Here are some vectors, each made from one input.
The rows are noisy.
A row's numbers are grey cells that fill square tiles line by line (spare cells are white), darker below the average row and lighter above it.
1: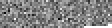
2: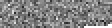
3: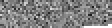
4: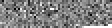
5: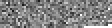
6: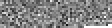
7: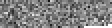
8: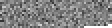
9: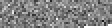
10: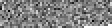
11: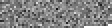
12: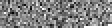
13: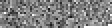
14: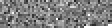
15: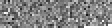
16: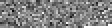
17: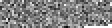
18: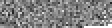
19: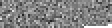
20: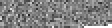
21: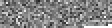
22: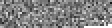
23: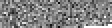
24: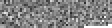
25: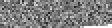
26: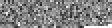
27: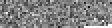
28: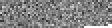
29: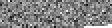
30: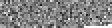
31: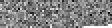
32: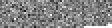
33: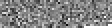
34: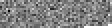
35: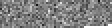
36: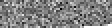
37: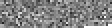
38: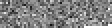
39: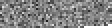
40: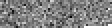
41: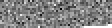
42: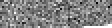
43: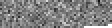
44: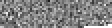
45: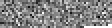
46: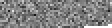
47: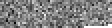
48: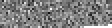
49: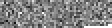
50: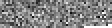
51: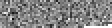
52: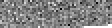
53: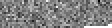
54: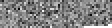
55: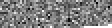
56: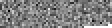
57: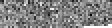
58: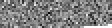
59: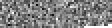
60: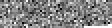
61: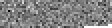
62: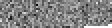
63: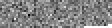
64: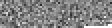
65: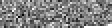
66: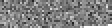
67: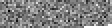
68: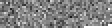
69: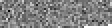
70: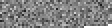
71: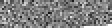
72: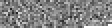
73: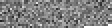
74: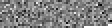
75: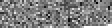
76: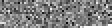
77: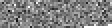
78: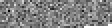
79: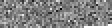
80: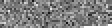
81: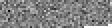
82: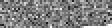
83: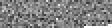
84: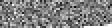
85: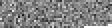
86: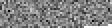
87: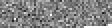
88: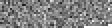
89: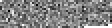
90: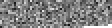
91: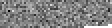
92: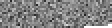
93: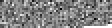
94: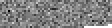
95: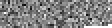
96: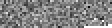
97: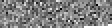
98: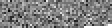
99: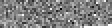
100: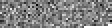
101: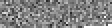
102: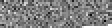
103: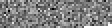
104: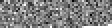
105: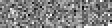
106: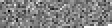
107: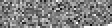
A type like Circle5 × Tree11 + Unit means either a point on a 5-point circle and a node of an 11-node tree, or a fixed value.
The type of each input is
Label7 + Line5 + Line7.
